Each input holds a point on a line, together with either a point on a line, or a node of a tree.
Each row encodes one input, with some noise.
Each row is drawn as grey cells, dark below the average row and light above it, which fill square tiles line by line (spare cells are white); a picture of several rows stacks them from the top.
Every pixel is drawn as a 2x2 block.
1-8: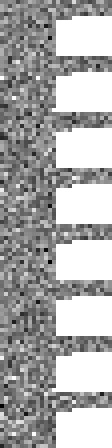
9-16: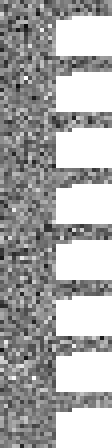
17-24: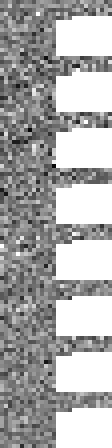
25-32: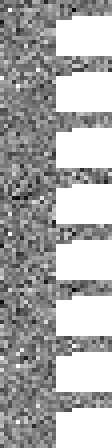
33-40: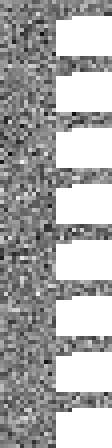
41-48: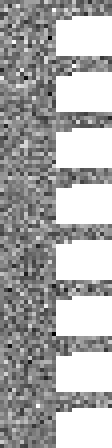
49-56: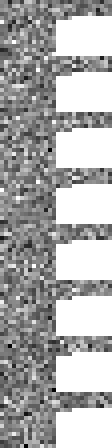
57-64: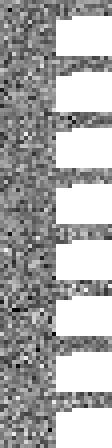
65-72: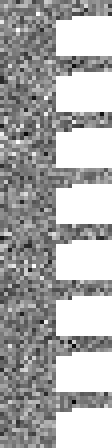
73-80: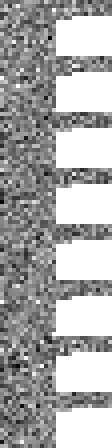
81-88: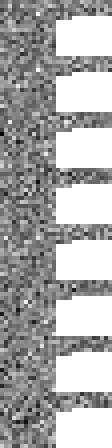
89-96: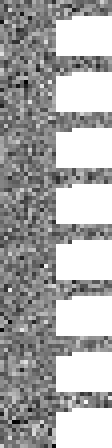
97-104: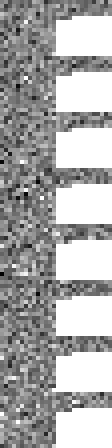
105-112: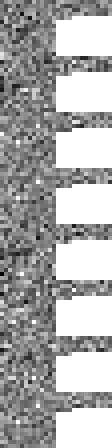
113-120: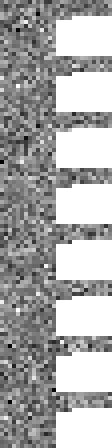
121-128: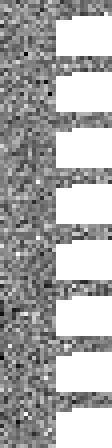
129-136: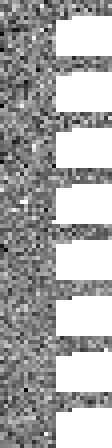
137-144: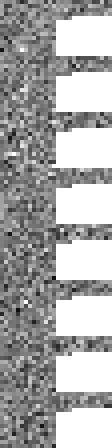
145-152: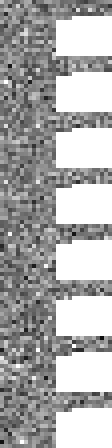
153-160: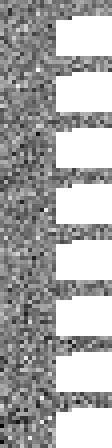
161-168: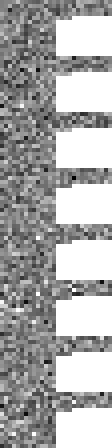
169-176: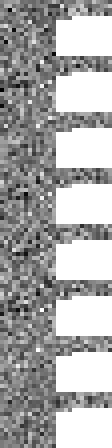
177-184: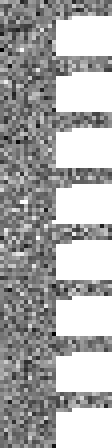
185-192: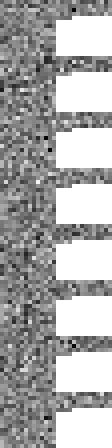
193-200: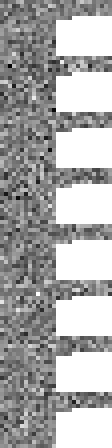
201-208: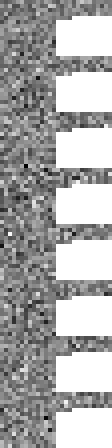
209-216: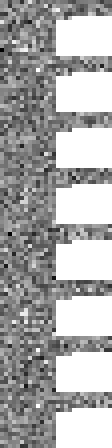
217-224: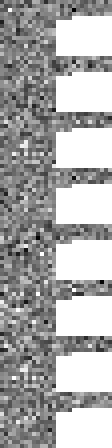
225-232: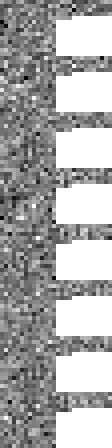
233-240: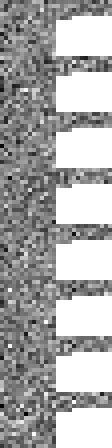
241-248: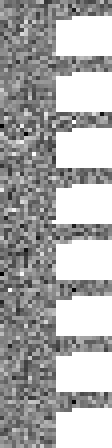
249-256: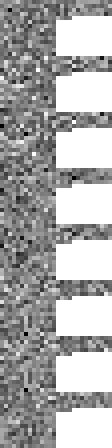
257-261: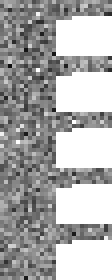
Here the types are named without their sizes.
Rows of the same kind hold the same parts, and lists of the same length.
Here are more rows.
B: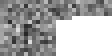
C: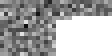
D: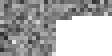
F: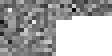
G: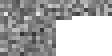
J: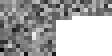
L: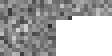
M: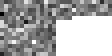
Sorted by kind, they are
B, G, L, M
C, D, F, J

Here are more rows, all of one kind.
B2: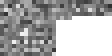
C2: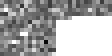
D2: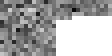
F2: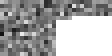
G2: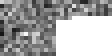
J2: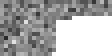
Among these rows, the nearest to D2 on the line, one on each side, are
F2 and J2.
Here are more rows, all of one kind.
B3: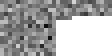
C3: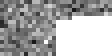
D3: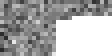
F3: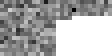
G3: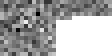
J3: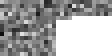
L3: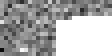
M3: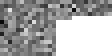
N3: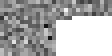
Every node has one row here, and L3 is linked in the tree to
D3.
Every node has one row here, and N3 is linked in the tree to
B3.
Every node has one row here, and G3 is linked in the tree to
D3, F3 and J3.
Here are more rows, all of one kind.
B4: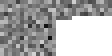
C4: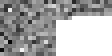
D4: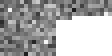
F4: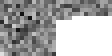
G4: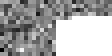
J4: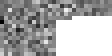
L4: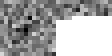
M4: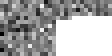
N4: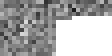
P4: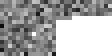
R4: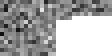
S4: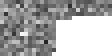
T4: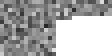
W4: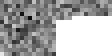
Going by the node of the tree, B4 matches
F4, L4, T4 and W4.
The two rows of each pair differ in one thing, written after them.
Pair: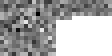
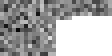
the node of the tree
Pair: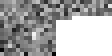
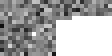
the place on the line
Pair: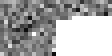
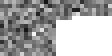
the node of the tree
